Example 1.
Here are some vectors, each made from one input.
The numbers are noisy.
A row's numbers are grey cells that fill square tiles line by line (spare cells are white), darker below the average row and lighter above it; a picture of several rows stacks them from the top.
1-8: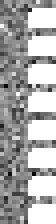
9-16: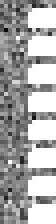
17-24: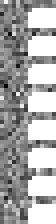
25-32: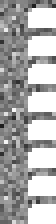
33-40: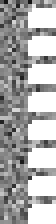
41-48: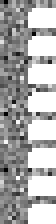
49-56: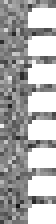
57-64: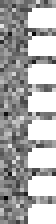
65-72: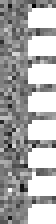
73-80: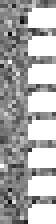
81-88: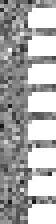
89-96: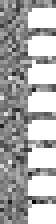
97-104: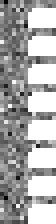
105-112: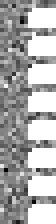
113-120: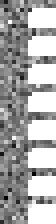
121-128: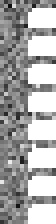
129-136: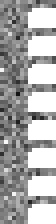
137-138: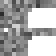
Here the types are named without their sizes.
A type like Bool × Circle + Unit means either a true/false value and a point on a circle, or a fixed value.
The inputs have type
(Circle + Line) × Line.
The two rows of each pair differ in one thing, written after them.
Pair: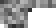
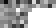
the place on the circle
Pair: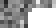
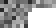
the place on the line
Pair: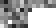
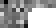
the place on the circle
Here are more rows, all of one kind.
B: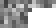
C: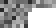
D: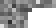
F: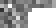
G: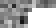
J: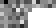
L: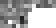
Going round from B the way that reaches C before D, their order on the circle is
B, J, C, F, D, L, G.
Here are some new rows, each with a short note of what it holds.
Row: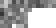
a point on each of two lines
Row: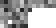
a point on a circle and a point on a line
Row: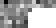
a point on a circle and a point on a line
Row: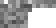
a point on each of two lines
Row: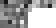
a point on a circle and a point on a line
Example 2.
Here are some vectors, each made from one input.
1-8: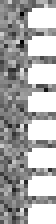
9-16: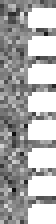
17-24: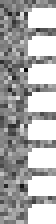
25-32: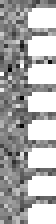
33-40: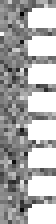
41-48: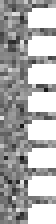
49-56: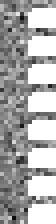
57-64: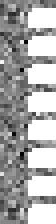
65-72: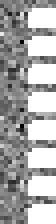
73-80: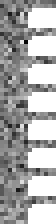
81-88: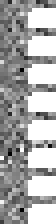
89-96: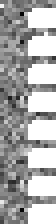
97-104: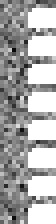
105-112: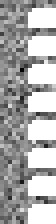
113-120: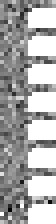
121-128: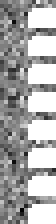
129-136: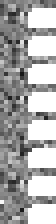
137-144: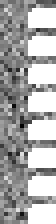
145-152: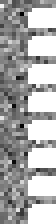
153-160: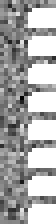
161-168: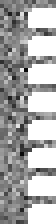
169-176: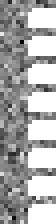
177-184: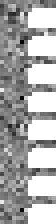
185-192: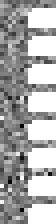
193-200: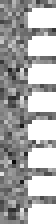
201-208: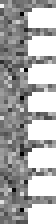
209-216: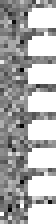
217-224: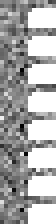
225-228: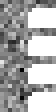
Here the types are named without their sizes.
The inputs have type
List(Line).
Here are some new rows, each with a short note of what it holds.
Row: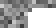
a list of three items
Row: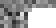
a list of one item
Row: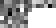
the empty list
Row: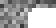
a list of two items
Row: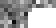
a list of one item
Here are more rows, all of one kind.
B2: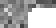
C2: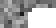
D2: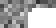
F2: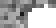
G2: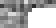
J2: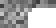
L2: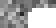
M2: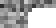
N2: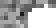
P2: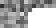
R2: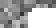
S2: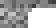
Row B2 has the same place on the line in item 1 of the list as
C2, D2 and R2.
